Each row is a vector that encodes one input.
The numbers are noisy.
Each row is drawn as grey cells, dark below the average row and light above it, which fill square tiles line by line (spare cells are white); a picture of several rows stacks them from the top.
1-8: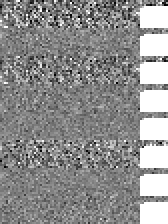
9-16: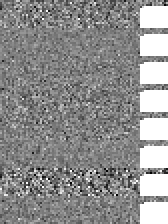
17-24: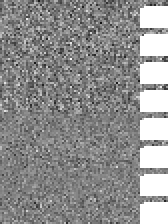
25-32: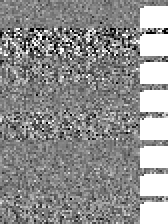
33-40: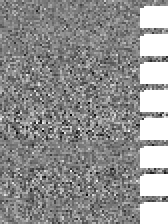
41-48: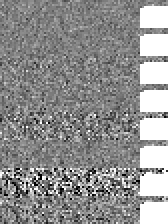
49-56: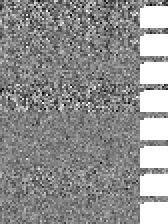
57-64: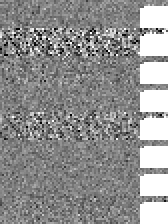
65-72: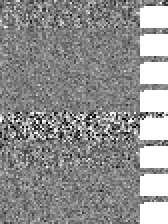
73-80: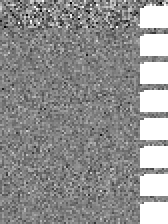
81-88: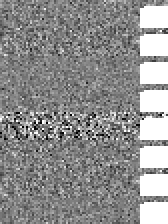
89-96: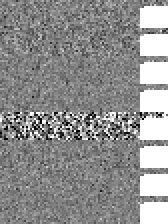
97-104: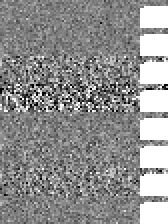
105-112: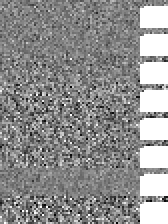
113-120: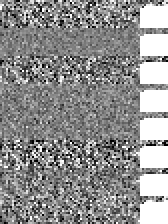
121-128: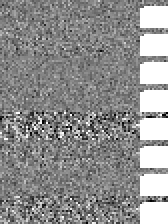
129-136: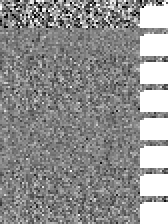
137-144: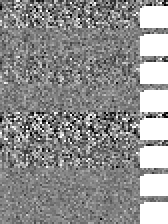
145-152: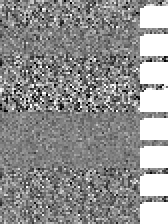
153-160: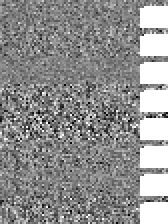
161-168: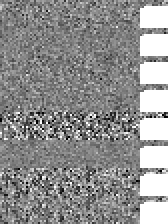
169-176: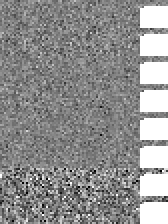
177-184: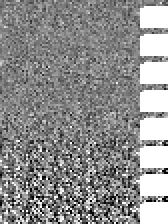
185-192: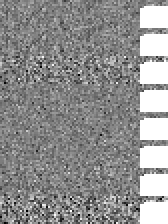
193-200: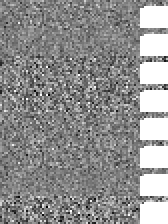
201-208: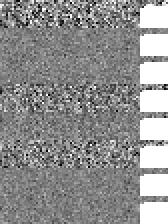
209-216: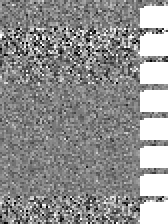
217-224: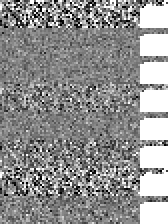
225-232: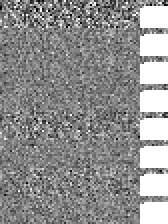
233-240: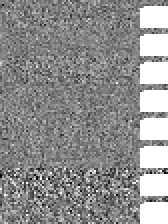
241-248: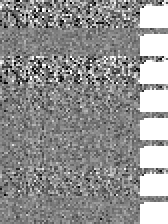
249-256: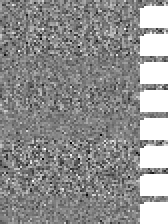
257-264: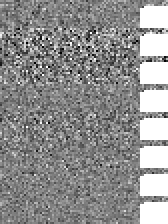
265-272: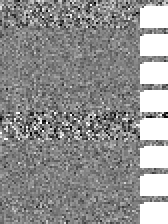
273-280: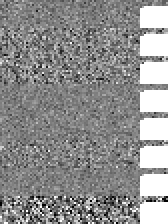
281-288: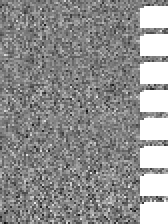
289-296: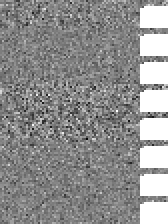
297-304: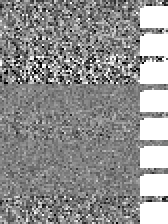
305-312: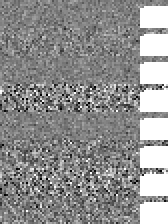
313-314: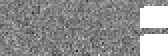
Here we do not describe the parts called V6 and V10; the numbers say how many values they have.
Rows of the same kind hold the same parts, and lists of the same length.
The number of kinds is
4.
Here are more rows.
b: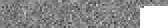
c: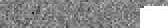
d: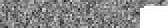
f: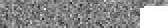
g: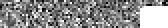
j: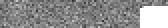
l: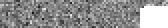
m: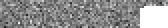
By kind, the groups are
b, c, d
f, g, j
l
m

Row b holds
a point on an 11-point line and a value of V6.
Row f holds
a value of V6 and a value of V10.
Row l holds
a point on a 9-point circle, a point on an 11-point line and a value of V6.
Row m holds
a point on a 9-point line.
